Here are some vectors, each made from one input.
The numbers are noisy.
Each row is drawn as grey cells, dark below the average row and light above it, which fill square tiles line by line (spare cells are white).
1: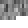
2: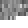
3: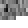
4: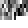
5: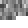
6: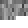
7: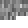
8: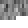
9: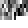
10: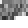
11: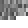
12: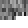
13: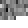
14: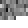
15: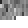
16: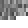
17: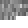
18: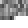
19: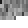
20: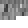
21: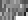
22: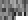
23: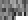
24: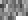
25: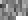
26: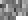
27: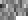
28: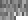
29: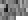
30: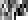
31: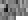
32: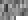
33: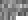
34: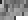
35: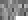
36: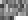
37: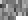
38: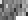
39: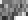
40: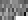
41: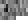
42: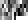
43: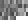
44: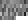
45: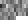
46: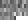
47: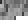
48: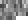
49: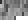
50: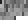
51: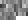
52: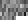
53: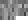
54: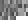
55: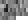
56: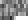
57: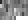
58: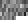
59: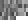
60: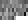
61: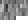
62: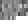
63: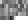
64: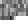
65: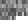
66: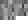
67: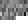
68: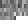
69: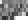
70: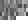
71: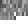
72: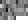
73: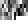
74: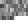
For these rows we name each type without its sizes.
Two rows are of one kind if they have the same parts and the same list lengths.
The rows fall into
3 kinds.
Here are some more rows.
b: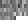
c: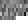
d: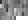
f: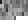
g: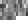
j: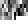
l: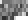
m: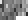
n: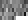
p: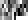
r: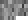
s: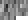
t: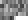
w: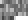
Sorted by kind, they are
b, c, d, f, g, n, r, s, t, w
j, p
l, m

